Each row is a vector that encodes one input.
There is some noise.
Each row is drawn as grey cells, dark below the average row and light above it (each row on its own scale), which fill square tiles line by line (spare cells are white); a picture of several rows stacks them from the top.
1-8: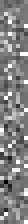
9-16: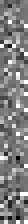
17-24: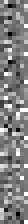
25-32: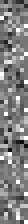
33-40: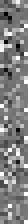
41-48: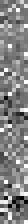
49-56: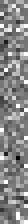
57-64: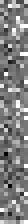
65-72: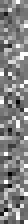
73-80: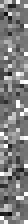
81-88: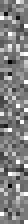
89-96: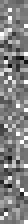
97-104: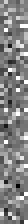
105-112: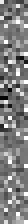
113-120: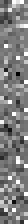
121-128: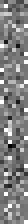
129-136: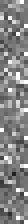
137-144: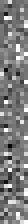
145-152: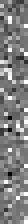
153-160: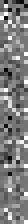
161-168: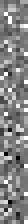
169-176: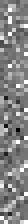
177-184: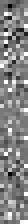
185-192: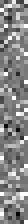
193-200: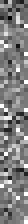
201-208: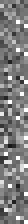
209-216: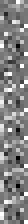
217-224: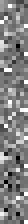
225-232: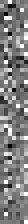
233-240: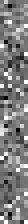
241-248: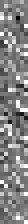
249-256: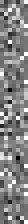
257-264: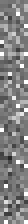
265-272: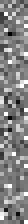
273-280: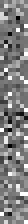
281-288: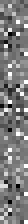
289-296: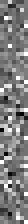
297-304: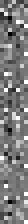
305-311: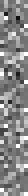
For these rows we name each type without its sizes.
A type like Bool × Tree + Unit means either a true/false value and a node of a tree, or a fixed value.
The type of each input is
Label × Line.
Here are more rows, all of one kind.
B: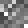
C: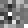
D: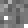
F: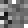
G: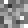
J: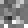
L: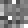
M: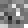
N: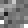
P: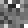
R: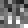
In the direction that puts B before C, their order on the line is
D, N, M, G, B, L, F, P, J, R, C.
